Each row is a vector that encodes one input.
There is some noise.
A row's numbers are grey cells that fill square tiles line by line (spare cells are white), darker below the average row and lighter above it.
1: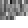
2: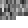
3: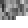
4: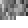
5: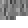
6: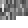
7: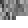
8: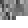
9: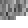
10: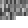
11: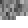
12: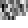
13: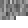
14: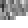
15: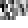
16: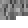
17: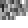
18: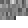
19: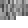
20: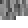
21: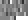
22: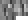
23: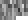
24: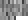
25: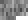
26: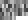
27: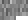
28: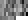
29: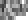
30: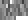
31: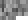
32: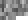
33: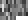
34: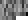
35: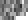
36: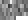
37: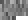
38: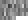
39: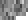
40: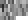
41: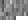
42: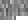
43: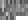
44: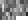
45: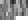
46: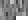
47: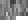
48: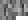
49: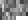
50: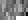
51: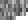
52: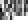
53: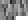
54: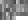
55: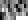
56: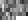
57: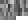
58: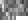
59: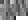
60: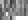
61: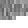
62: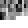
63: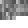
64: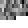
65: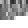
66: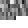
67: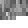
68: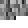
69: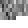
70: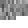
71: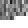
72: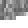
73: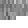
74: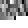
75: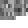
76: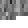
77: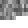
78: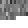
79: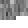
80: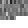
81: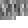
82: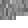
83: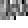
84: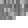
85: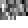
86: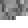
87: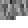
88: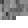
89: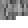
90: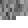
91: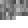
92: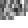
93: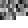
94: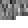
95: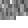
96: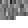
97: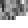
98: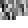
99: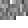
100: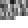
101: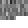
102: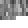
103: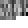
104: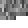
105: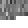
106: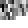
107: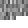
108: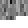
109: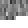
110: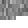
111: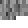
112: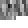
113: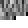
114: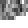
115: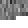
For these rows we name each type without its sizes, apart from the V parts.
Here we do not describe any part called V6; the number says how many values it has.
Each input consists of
a list of items, each a true/false value and a value of V6.
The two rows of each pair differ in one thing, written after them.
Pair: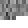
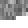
the true/false value in item 2 of the list
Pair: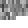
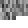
the true/false value in item 1 of the list
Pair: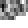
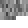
the true/false value in item 2 of the list
